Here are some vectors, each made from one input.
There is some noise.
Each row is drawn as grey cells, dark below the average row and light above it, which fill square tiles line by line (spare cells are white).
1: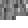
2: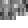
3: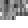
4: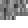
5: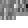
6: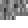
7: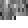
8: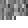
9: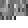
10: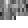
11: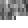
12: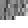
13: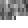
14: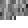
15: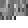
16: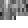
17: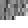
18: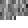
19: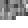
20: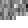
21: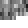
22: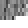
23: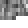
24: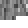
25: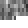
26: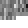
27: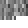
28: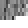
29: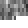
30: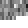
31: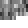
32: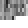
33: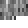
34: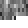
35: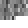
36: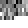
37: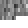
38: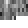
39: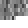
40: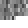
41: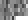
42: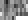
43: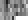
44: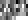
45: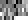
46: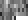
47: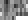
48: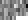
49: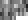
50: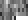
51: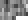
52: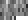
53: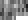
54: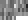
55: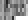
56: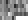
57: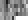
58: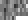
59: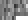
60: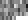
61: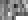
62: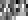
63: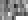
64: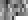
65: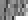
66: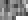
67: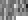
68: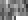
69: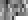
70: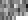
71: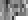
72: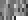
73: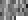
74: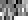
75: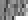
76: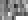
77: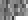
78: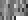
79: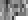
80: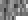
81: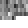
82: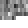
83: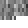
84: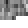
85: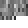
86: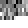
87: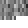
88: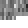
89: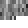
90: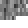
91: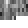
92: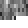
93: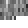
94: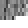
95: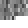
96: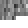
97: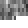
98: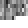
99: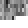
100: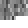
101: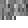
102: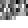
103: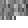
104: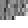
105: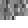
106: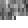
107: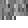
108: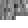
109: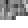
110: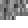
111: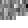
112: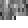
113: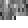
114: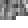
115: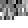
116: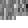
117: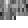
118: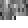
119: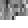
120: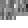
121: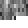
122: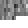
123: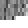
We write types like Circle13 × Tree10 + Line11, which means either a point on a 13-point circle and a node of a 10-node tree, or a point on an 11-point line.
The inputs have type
Bool × List2(Line5).
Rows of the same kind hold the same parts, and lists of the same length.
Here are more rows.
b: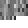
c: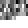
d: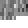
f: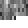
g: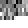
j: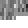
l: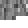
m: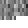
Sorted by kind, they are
b, d, j, m
c, g
f, l

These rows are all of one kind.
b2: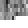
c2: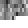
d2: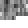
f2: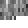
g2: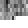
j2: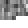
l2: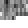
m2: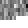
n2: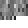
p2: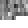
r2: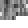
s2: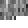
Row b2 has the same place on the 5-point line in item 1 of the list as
c2 and g2.
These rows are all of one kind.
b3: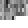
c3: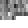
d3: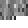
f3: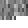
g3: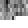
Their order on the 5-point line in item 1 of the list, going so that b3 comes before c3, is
b3, g3, f3, d3, c3.
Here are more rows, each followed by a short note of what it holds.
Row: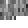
a true/false value, together with a list of two items
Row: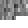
a true/false value, together with a list of one item
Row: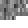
a true/false value, together with a list of one item
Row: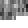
a true/false value, together with a list of one item
